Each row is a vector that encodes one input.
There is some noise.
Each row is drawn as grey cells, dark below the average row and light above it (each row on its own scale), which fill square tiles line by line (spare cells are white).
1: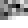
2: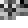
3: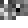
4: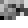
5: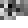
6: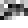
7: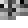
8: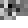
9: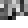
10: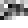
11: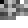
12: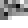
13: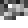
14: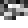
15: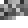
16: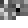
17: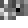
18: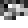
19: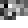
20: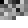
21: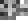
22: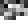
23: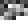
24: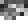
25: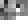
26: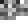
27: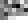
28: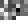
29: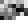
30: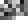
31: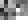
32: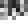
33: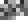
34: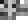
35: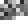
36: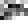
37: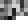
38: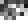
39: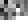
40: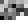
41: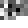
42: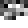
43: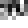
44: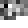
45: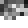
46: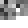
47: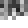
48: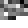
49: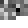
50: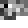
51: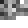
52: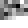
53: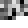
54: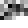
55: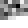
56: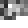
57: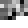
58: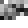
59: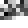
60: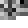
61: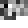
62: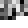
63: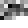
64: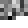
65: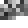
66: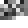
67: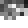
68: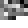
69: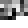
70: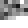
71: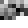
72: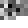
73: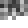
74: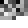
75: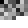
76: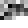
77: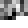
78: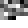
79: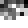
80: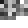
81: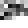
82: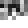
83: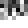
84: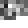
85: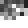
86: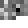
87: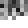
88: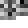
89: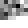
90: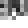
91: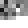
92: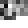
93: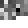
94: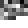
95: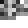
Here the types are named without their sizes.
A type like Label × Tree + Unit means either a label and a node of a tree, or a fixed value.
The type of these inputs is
Bool × Bool × Bool × Bool.
